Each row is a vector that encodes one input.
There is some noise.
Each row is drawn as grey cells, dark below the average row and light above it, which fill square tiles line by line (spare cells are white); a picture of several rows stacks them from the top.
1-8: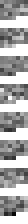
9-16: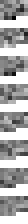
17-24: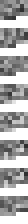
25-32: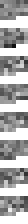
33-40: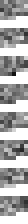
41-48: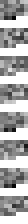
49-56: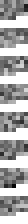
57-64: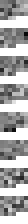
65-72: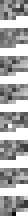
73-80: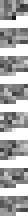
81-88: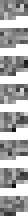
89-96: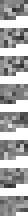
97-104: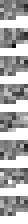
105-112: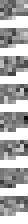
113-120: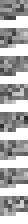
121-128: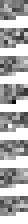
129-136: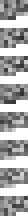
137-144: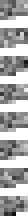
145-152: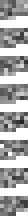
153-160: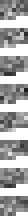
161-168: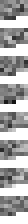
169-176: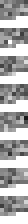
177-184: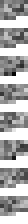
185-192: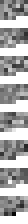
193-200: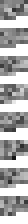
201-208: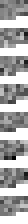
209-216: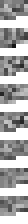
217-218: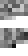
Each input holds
a node of a 9-node tree, together with either a node of a 9-node tree, or three true/false values.
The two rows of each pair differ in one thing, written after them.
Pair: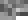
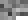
one of the three true/false values
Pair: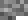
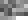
the node of the tree
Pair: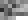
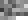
one of the three true/false values
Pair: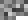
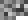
one of the three true/false values
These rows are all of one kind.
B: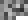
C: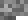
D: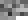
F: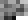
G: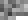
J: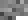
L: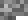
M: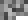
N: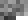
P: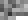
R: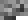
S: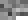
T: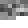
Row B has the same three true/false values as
C, G, P and S.
